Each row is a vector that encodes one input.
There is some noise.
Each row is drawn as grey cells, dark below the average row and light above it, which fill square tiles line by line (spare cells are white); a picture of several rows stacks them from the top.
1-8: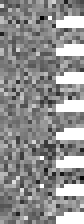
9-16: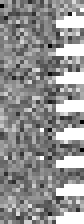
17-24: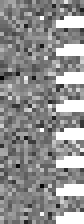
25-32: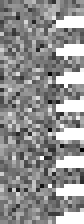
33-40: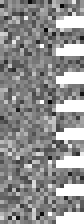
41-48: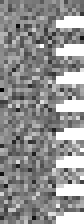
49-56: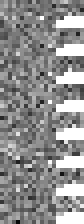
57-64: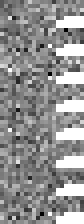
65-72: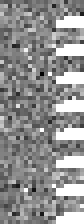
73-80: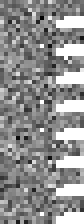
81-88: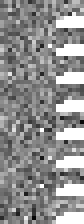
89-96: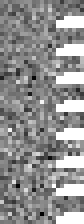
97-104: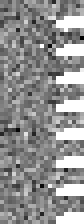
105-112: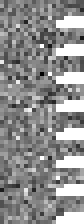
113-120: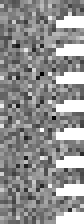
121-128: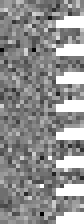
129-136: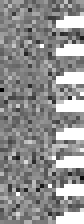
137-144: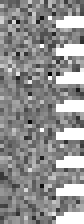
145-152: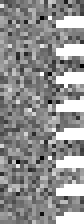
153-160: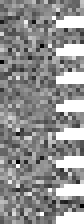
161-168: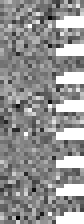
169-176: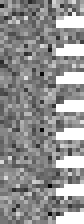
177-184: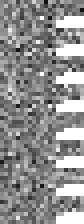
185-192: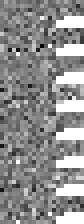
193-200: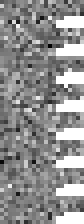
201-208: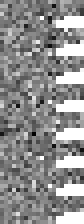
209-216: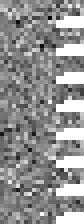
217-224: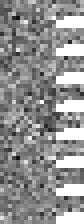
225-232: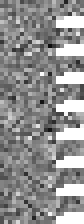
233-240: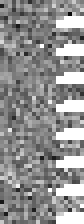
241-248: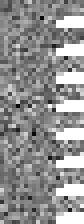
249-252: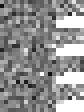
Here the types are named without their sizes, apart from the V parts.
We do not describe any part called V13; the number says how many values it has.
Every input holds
a node of a tree and a value of V13, together with either a fixed value, or a point on each of two lines.
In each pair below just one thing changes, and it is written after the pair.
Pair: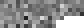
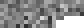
the place on one of the two lines
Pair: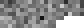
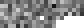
the node of the tree
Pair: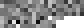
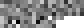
the place on one of the two lines
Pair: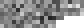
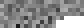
the node of the tree
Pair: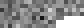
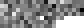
the node of the tree
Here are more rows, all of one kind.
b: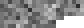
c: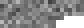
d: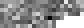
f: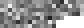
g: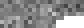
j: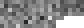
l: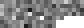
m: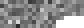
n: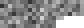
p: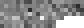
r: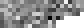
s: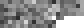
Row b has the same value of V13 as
d, f, l and n.
